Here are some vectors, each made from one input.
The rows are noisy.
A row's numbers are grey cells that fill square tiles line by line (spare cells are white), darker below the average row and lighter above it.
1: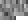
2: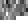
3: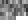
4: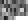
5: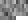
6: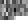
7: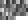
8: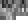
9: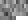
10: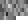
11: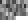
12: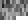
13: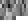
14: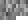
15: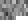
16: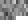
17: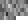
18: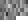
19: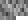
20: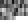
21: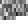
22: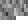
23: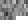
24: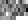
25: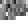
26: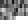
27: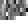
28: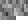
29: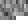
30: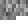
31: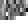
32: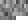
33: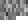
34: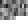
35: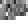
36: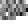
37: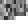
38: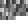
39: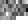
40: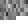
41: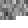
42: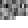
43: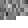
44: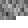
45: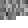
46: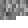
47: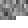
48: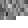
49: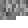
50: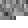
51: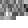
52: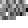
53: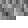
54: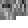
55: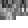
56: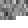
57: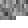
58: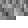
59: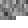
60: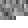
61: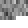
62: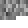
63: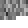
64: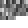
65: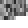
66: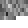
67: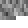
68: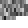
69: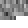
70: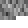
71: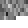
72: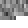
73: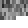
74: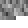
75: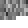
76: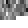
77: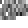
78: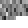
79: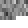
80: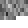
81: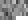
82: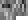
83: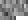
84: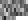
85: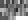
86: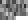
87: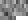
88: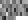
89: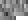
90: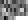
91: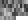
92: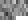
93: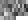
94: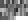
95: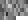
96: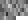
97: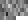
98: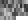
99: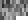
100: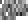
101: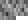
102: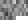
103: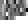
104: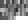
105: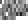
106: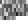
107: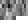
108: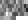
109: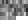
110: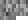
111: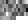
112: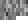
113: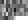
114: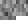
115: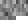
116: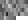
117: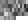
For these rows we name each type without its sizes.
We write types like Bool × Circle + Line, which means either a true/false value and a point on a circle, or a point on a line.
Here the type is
Circle × Circle + Line.
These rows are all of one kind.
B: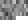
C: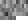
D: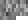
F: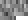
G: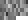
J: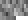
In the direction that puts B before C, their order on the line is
B, C, F, J, G, D.
